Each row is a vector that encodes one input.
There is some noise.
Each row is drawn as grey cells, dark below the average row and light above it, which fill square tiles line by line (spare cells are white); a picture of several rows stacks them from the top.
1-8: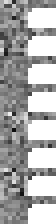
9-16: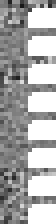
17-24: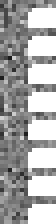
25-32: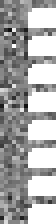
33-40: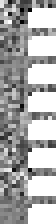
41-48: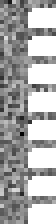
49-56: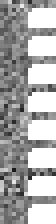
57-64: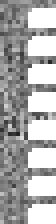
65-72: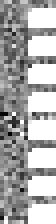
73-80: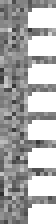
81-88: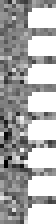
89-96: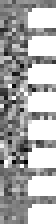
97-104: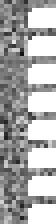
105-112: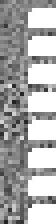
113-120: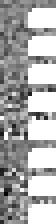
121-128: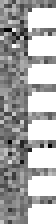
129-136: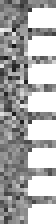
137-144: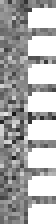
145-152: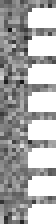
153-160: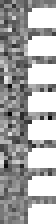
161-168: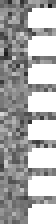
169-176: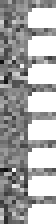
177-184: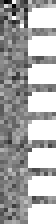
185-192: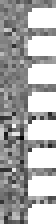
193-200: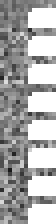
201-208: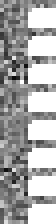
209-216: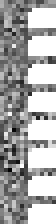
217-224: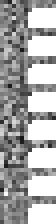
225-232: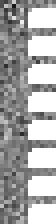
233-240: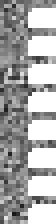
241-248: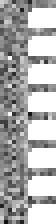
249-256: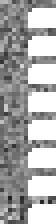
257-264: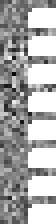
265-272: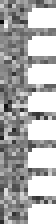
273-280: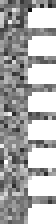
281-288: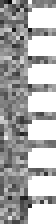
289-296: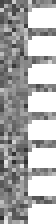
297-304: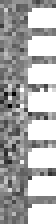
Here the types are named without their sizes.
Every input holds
either a point on a circle, or a fixed value, or a node of a tree, or three true/false values.
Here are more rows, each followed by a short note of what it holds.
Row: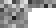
a node of a tree
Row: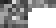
a node of a tree
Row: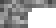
a node of a tree
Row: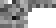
a fixed value
